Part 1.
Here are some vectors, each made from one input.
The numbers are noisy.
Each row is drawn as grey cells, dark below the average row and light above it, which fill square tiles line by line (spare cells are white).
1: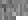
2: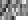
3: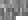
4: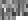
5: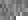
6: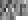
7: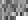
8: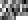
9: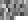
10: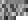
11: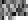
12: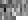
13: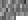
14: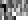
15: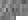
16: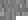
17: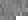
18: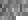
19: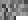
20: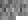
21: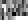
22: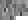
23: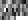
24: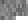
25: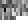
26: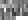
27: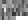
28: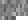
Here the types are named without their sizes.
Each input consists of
a point on a line.
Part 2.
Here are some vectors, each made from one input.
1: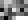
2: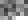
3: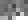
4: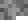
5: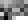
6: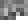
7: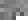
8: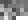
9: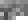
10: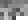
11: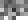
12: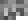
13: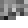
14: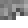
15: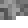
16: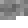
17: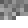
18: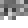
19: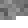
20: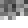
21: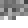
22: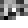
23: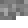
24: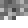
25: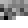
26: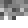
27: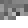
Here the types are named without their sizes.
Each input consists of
a point on a line.
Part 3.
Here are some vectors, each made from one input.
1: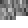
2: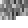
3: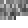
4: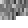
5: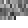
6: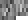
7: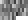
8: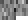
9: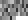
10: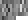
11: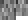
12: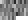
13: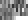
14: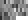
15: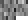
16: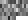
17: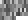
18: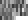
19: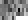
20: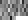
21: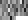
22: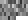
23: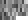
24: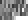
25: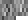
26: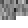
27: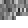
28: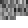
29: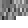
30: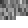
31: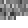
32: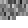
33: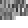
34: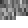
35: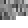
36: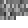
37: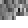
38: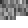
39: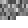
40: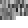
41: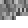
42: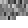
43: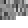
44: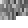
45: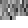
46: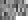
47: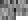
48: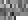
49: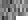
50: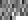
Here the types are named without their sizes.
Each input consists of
a point on a line.
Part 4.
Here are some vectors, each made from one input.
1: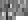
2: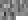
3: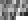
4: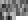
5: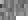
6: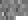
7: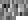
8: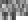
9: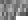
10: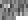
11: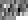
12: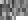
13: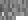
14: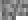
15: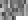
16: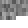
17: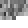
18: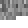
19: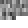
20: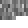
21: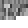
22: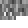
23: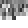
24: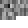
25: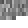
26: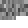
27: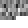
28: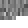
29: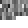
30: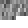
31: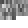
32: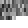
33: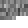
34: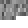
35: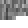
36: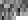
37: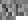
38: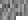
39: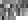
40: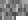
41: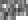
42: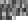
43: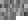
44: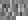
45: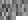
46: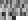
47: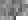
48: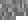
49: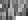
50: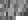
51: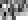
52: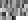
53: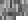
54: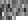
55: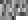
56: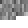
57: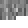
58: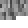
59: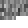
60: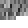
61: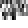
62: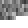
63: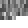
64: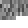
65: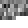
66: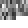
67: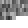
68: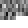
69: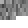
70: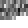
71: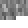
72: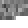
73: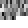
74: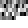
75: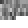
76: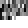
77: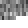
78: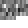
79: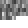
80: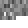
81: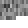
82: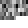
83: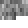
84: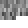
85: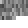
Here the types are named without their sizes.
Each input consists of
four true/false values.
